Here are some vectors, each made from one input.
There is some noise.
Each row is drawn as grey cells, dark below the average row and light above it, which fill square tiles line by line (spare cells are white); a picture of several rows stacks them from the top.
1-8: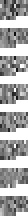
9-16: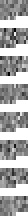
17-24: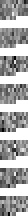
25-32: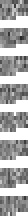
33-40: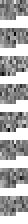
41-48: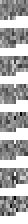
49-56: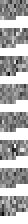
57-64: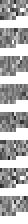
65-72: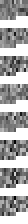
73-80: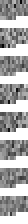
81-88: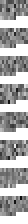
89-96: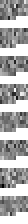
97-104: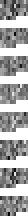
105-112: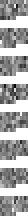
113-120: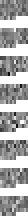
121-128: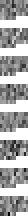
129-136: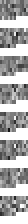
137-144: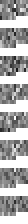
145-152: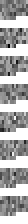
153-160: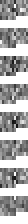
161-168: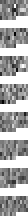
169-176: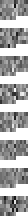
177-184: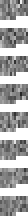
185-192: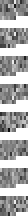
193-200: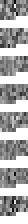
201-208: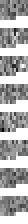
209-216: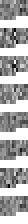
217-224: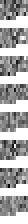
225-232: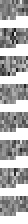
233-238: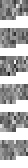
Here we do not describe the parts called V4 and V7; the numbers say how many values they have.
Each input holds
a point on a 5-point line, together with either one of 8 labels, a true/false value and a value of V7, or a value of V4.
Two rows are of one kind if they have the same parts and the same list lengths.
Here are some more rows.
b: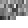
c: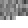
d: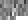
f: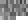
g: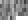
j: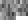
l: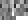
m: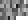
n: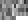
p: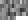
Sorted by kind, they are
b, m
c, d, f, g, j, l, n, p

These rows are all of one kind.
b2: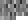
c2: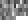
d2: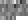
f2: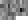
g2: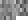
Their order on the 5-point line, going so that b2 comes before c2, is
b2, d2, f2, g2, c2.
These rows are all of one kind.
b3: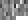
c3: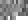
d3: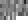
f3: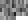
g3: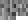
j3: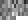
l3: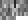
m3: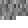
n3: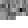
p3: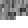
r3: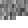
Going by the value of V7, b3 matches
d3 and r3.
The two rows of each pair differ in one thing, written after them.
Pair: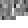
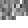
the label
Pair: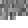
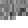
the value of V7
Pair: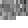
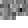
the true/false value
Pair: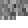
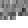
the place on the 5-point line
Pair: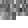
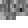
the value of V7
